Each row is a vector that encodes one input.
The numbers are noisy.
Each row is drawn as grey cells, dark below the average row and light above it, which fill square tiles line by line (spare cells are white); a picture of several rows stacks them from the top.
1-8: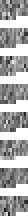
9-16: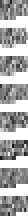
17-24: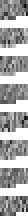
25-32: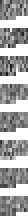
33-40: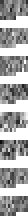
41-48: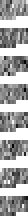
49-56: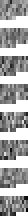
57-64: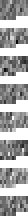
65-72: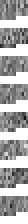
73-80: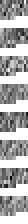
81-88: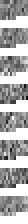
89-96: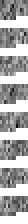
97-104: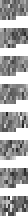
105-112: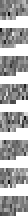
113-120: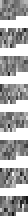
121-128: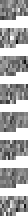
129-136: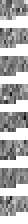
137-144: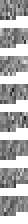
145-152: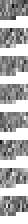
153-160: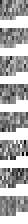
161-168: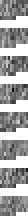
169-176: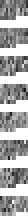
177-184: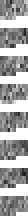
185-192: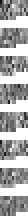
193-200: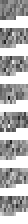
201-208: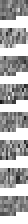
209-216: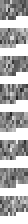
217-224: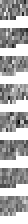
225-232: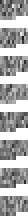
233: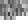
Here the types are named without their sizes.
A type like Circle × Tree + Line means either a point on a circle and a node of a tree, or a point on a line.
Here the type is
Bool × Bool × Bool.
